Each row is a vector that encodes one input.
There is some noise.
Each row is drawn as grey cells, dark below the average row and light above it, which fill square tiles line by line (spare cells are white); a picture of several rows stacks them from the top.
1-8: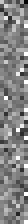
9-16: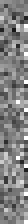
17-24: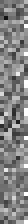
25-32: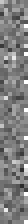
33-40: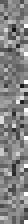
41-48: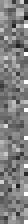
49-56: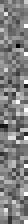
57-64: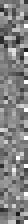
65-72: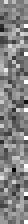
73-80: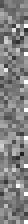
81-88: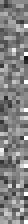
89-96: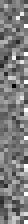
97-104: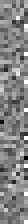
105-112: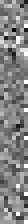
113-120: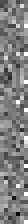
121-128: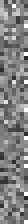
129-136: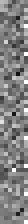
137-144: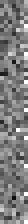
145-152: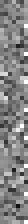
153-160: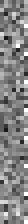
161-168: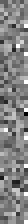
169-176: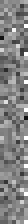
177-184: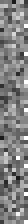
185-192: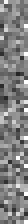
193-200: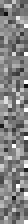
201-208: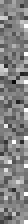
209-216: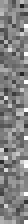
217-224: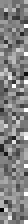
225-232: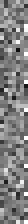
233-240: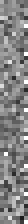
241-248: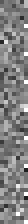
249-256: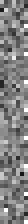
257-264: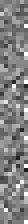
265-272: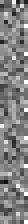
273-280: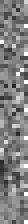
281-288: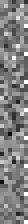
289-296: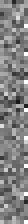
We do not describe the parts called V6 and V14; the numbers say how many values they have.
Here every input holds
one of 10 labels, together with either four true/false values, or a value of V6 and a value of V14.
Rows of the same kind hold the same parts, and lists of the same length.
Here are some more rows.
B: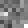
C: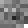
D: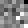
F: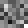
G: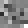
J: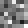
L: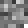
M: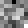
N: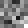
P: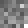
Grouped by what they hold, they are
B, C, G, J, N, P
D, F, L, M

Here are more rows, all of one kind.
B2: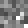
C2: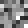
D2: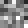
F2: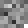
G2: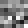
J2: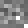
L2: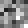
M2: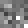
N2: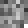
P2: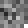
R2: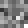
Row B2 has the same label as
G2, M2, P2 and R2.
